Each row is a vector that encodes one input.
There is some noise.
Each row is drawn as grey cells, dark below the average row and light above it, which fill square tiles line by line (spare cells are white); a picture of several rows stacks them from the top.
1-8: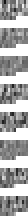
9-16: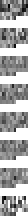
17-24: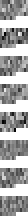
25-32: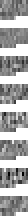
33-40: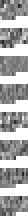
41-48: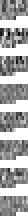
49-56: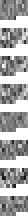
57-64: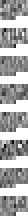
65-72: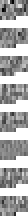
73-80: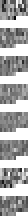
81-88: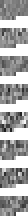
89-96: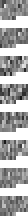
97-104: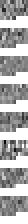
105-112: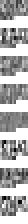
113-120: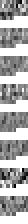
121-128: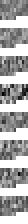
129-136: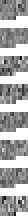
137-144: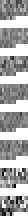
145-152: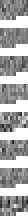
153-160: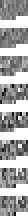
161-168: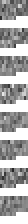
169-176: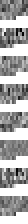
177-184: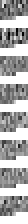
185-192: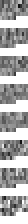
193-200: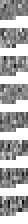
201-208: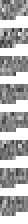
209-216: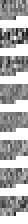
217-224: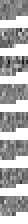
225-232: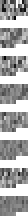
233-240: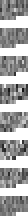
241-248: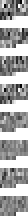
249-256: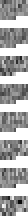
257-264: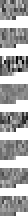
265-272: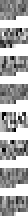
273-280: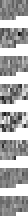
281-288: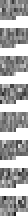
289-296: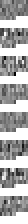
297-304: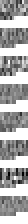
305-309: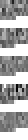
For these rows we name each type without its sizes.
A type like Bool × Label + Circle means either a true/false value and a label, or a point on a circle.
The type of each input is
List(Line) × (Tree + Unit).
